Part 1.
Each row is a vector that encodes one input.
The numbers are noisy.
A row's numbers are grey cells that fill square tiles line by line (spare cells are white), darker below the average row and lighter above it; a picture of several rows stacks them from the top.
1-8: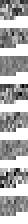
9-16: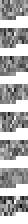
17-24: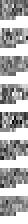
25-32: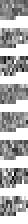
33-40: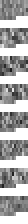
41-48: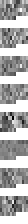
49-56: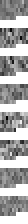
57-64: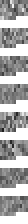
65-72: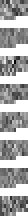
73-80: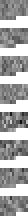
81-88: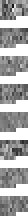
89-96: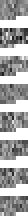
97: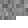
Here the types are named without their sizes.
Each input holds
a label and four true/false values.
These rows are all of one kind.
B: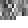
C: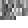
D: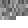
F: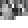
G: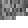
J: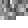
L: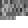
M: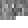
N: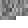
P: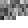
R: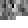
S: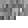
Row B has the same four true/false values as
C, D, G and N.
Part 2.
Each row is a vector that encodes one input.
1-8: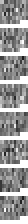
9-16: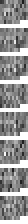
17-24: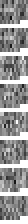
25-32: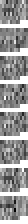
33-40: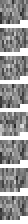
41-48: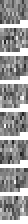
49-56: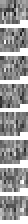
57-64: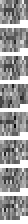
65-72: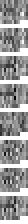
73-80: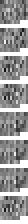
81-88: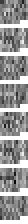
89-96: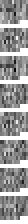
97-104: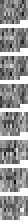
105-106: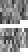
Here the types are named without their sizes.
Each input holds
a point on a circle and a true/false value.
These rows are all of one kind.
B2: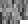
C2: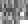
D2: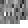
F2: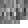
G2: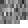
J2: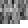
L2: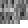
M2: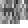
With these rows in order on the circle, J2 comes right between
B2 and L2.
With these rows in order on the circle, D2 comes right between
B2 and G2.
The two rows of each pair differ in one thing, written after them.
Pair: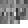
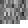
the place on the circle
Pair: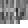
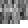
the place on the circle
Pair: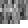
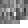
the place on the circle
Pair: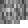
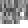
the true/false value
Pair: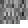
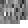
the place on the circle
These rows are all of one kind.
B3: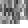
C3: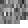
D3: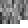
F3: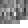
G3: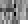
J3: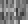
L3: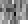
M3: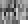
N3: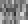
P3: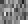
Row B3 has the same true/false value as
G3, L3, M3 and N3.
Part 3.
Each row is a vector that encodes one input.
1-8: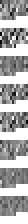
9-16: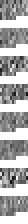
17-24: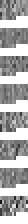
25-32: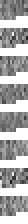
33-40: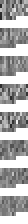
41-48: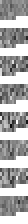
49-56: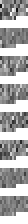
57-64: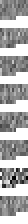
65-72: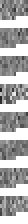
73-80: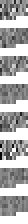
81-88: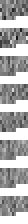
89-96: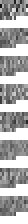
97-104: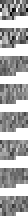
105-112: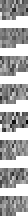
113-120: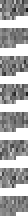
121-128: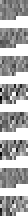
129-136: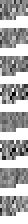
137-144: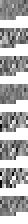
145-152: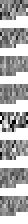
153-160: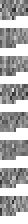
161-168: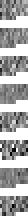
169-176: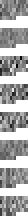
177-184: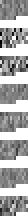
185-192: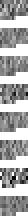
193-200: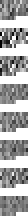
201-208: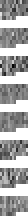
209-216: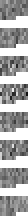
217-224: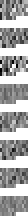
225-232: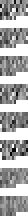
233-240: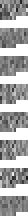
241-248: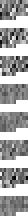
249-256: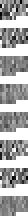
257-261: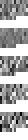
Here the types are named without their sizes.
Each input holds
either a point on each of two lines, or a node of a tree.
